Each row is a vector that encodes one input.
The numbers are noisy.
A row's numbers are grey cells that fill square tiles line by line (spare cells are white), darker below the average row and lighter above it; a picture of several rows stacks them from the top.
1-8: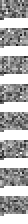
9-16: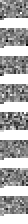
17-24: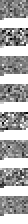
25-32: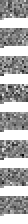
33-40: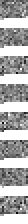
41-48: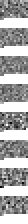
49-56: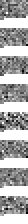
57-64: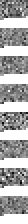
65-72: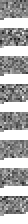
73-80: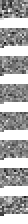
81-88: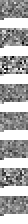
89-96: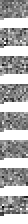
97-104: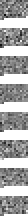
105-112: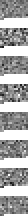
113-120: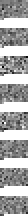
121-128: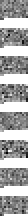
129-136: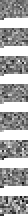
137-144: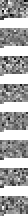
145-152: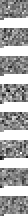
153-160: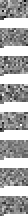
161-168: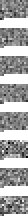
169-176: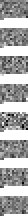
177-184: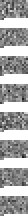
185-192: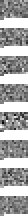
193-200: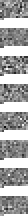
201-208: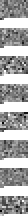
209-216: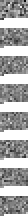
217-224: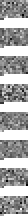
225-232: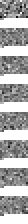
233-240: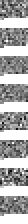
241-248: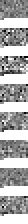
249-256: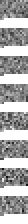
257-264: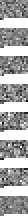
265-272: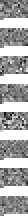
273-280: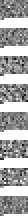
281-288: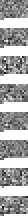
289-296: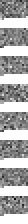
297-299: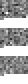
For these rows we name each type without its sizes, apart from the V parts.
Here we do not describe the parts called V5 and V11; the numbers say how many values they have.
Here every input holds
a true/false value, together with either a point on a line and a value of V5, or a value of V11.
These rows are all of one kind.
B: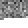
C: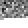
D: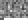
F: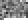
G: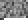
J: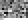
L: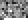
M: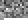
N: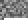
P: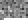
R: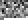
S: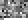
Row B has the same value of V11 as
D, J, L and P.
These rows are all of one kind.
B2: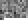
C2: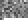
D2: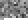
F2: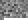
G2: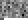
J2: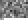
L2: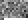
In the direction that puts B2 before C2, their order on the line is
B2, J2, F2, G2, L2, D2, C2.
